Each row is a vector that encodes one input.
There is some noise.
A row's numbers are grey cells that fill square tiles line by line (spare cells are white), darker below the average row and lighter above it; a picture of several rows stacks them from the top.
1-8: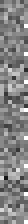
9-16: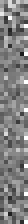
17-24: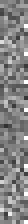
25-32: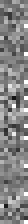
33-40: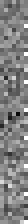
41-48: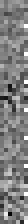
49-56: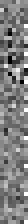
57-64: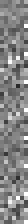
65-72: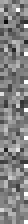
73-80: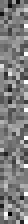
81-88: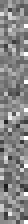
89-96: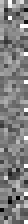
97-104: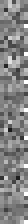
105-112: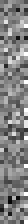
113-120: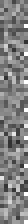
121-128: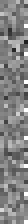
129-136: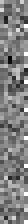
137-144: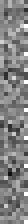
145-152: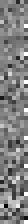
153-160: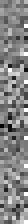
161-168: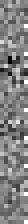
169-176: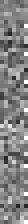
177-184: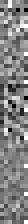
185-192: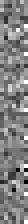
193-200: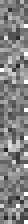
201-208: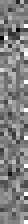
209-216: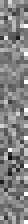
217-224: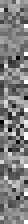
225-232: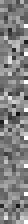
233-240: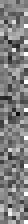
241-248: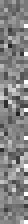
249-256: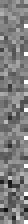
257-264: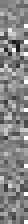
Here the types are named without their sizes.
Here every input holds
three true/false values.
